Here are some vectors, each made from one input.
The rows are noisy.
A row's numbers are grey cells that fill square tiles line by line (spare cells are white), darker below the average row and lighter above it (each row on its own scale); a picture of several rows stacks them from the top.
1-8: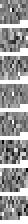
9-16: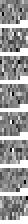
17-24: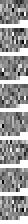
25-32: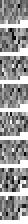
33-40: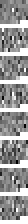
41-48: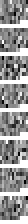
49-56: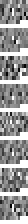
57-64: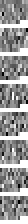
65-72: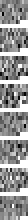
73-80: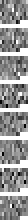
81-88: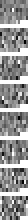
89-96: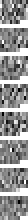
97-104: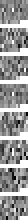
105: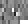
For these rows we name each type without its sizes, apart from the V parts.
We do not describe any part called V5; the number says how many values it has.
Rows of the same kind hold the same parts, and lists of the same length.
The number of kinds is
3.
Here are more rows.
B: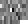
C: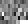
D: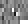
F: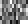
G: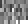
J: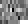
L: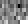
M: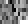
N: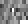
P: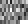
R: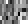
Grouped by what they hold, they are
B, J, P
C, D, F, G, L, N
M, R

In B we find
a value of V5.
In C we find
four true/false values and a value of V5.
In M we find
a point on a line.
